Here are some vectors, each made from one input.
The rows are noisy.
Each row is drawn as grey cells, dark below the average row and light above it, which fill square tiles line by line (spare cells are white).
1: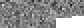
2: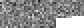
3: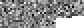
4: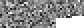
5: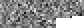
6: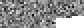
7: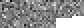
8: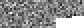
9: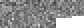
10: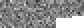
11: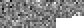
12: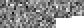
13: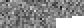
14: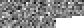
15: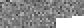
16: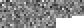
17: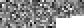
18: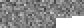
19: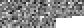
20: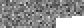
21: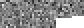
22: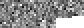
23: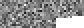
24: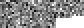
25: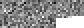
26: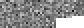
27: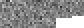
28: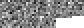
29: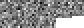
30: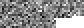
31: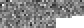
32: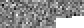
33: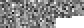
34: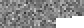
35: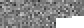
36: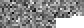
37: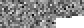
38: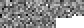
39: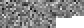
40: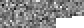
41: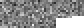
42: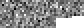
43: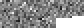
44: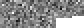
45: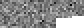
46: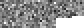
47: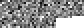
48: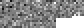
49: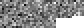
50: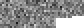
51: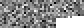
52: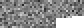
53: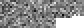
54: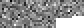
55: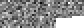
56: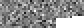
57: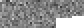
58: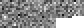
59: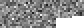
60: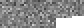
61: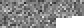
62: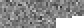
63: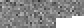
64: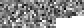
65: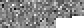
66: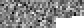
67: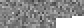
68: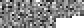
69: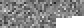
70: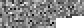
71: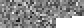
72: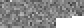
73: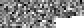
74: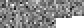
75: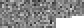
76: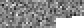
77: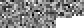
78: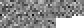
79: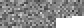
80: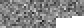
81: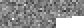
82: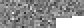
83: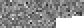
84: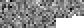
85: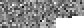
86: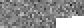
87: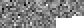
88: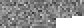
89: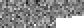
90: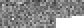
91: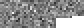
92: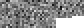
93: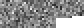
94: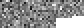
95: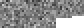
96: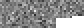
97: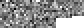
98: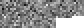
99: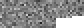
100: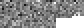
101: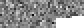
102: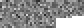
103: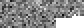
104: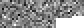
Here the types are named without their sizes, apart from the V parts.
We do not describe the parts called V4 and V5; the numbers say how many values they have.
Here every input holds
either a fixed value, or a point on each of two lines and a value of V4, or a true/false value and a value of V5.
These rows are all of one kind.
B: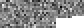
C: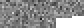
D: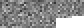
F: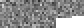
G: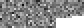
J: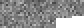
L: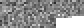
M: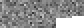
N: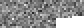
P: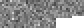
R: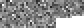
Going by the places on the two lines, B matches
C, J, N and P.
